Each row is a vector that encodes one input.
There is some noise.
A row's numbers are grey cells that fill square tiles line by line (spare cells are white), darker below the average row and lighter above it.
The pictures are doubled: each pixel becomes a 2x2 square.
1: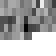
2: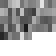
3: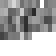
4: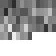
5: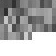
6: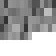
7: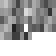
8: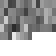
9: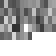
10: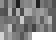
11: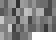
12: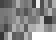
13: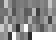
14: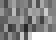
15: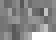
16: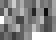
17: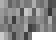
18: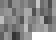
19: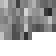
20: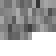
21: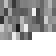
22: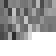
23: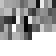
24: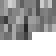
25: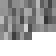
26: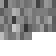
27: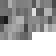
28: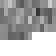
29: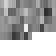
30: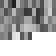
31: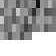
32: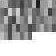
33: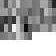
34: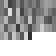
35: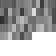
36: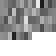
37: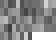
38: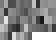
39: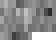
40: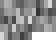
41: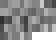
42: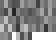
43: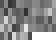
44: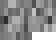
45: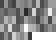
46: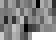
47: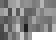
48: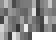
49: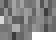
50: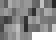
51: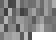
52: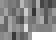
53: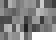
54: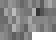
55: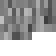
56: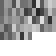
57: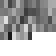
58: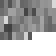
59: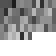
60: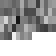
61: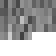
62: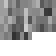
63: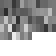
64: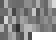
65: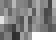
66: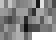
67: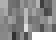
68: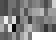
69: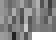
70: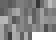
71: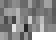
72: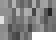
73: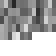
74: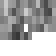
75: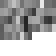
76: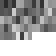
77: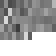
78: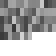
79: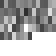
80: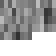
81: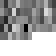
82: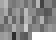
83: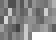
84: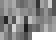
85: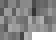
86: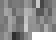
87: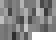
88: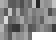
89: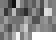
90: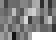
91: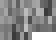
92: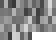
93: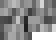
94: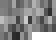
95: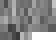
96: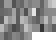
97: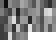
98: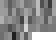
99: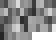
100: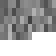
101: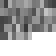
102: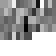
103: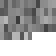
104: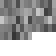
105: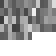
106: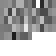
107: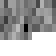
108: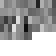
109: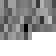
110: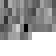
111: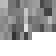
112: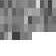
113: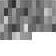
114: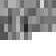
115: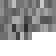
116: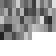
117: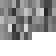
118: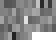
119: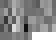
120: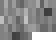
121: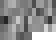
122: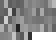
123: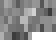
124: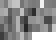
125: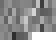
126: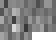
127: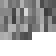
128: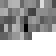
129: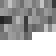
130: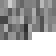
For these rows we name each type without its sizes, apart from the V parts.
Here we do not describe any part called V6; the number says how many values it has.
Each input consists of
a node of each of two trees, together with either a node of a tree, or a value of V6.
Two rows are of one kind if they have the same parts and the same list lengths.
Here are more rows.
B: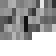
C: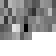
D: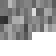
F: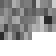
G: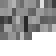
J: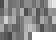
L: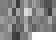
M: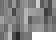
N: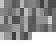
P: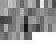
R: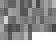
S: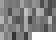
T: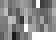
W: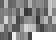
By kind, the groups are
B, D, F, G, L, M, T
C, J, N, P, R, S, W

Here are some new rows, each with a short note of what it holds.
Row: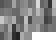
a node of each of three trees
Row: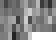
a node of each of three trees
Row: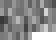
a node of each of three trees
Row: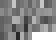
a node of each of three trees
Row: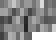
a node of each of three trees
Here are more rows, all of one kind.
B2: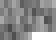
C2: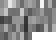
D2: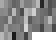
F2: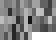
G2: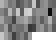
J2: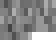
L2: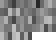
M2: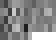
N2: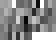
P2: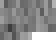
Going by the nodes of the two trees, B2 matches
J2 and P2.
